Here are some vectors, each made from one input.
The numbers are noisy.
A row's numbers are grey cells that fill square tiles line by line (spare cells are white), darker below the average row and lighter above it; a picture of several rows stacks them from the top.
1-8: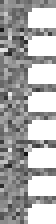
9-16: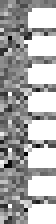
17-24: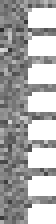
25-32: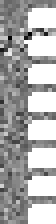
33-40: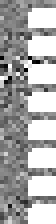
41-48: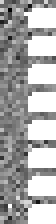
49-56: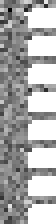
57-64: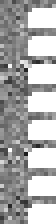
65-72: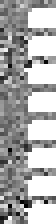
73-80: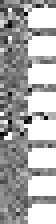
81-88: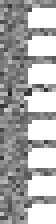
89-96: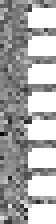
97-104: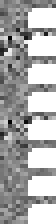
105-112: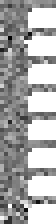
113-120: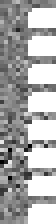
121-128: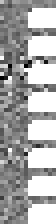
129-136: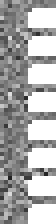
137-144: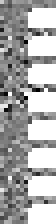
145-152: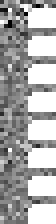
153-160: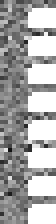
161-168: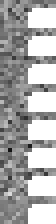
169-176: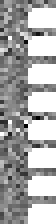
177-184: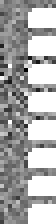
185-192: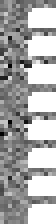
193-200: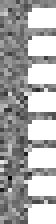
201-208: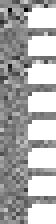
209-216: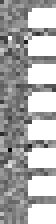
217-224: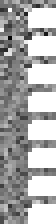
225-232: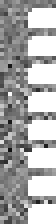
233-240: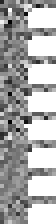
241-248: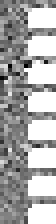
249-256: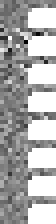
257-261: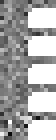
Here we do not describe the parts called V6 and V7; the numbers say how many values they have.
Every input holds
a value of V6 and a value of V7, together with either a point on an 8-point line, or a node of a 9-node tree.
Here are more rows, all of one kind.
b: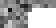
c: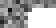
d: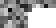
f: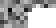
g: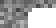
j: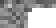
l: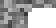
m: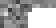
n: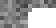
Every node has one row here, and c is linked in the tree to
b and l.
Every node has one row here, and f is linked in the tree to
l.
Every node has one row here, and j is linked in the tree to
d.
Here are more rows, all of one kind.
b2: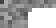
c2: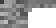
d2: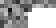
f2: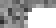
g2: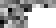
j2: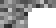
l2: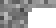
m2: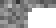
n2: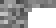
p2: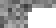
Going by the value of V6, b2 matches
c2 and p2.
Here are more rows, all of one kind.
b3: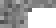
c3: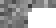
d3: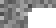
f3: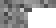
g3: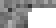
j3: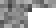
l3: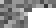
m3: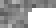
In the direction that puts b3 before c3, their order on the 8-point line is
f3, j3, b3, l3, m3, d3, g3, c3.
